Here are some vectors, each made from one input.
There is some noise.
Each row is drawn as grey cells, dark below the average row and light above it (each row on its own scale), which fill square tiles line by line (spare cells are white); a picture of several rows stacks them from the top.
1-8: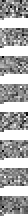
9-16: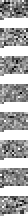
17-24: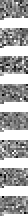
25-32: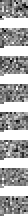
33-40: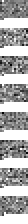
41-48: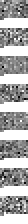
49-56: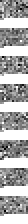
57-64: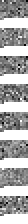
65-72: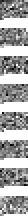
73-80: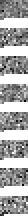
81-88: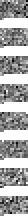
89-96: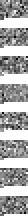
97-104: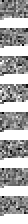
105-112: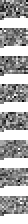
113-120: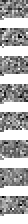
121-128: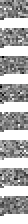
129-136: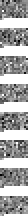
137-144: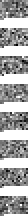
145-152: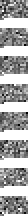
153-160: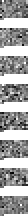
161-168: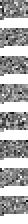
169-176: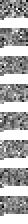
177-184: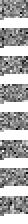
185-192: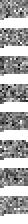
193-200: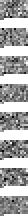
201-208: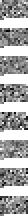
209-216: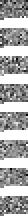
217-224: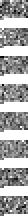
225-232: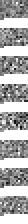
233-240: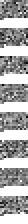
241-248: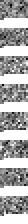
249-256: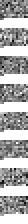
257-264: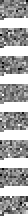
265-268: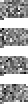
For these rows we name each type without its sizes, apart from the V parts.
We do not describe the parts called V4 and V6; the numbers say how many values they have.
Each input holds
a label, a point on each of two lines, a true/false value, a value of V4 and a value of V6.
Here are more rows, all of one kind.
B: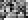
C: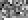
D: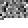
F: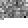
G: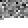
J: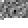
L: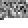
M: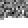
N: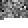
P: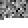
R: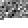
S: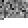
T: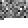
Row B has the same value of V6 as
C and P.
